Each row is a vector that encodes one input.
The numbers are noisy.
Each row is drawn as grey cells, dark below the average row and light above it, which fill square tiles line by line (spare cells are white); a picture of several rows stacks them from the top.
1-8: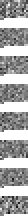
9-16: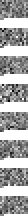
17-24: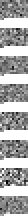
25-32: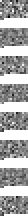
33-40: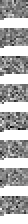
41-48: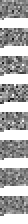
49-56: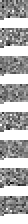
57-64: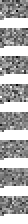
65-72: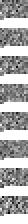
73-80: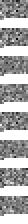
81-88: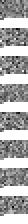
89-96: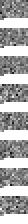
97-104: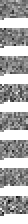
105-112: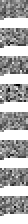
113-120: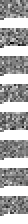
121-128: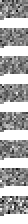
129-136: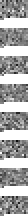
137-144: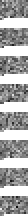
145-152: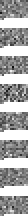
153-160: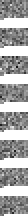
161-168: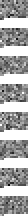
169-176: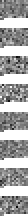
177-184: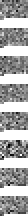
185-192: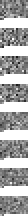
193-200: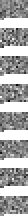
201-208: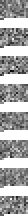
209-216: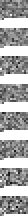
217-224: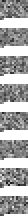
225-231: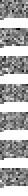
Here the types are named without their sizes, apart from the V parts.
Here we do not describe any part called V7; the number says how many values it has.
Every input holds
either a label, or three true/false values and a value of V7.
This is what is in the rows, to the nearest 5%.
About 35% of them hold a label. The rest hold three true/false values and a value of V7.
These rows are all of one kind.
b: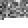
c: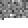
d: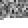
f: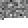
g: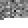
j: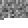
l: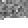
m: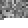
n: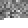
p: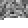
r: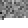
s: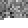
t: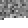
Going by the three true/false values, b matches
f, l, r and t.
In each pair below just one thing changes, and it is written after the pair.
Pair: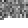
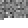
the value of V7
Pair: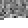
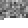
the value of V7
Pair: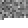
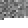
the value of V7
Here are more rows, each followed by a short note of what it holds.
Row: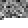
a label
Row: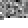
a label
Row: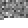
three true/false values and a value of V7
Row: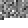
a label
